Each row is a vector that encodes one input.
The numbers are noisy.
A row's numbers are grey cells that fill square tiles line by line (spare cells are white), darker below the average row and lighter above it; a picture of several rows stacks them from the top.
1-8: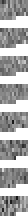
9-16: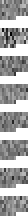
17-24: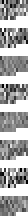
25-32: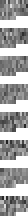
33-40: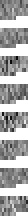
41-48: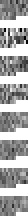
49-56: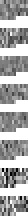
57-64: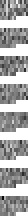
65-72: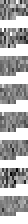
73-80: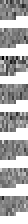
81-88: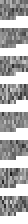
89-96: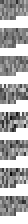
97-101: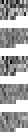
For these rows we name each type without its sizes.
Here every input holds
a label, a node of a tree and three true/false values.
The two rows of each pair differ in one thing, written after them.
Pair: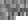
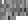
one of the three true/false values
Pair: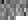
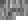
the label
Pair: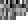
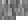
one of the three true/false values
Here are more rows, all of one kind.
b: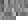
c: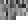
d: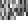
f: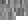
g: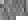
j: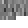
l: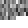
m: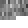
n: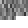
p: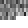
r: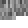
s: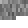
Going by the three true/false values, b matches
f, m and r.
